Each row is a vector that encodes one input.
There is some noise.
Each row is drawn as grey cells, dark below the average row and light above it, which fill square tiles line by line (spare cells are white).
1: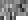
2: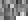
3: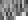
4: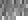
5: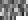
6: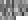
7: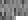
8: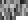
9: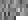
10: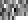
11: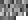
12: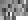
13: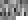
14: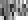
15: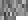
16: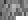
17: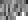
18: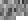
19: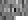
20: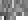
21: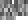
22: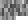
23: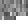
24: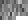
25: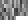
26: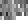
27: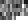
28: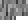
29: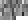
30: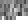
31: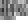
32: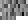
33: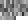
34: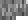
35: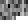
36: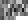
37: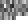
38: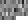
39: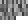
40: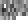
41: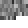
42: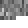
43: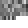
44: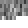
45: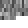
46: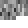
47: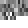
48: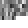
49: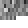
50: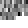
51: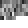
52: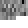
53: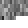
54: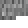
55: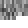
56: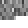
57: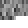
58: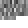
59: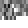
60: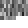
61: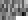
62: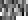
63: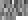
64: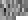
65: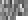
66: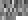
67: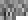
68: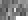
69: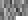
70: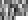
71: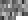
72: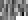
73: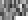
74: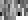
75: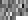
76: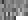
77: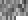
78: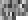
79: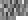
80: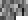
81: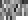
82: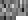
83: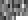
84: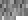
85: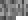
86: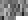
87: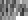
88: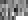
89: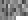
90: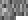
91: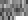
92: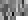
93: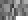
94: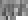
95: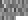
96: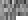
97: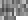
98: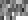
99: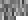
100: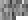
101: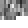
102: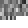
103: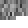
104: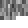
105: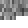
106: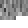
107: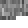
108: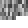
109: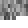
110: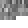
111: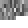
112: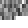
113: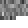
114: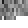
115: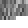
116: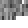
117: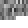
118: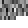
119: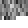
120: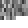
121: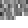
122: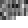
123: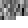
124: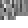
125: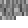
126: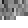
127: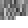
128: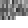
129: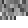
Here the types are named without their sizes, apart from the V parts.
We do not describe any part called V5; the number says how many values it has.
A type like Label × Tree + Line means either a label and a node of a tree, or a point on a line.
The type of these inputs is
List(Bool × V5).
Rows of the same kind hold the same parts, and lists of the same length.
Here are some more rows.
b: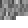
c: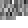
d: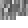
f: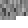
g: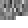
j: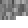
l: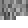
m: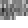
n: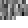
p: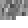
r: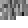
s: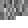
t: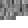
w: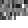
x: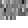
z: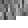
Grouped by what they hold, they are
b, j, t, x
c, d, g, p, r, s
f, l, m, n, z
w

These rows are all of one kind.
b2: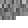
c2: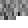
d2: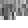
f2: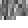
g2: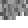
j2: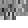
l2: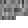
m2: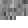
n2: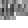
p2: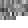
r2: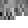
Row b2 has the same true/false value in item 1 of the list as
l2 and r2.
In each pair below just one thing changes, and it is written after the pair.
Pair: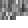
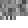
the true/false value in item 1 of the list
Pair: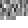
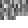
the true/false value in item 1 of the list
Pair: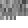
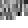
the value of V5 in item 1 of the list
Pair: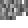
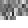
the true/false value in item 1 of the list
